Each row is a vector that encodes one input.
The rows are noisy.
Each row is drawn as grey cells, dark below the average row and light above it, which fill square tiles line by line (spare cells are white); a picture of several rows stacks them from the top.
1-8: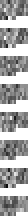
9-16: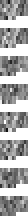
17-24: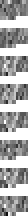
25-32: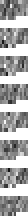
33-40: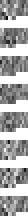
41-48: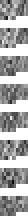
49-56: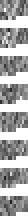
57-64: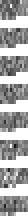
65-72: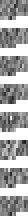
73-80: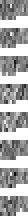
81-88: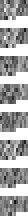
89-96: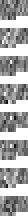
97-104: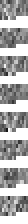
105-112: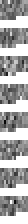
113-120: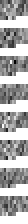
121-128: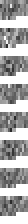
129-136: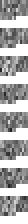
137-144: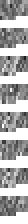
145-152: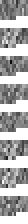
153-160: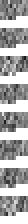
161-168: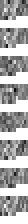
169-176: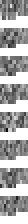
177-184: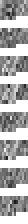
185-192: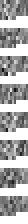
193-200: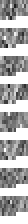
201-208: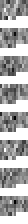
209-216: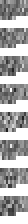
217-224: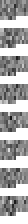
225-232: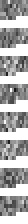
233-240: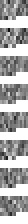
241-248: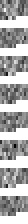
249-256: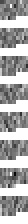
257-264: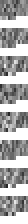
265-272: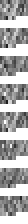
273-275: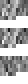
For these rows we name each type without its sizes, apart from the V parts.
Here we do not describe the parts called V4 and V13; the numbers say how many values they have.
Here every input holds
either a point on a line and a true/false value, or a value of V4 and a value of V13.
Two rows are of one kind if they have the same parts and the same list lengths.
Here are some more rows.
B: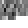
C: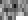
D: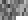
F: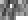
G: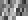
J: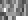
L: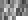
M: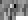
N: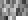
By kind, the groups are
B, C, D, F, M
G, J, L, N

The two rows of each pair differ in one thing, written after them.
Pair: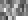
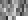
the true/false value
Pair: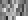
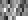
the place on the line
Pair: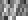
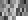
the true/false value
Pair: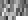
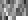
the true/false value
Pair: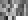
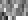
the true/false value
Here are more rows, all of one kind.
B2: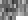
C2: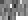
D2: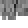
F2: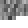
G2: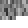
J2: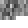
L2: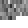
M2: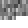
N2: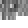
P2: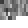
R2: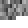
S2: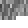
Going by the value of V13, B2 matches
G2, L2, P2 and R2.
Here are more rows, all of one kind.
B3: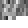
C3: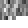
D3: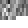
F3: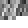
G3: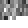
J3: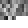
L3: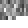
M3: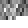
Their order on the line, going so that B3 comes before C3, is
D3, B3, C3, F3, G3, M3, L3, J3.
